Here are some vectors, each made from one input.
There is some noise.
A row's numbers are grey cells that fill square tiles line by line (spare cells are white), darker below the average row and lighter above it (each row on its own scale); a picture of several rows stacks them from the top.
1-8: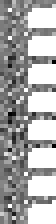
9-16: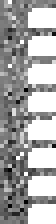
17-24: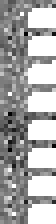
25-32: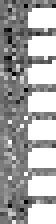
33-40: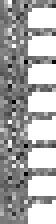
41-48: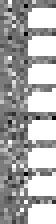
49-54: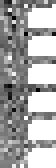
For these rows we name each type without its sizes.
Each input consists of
a point on a line.
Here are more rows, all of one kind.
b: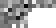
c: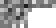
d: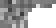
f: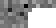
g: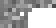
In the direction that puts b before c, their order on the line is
b, f, d, g, c.
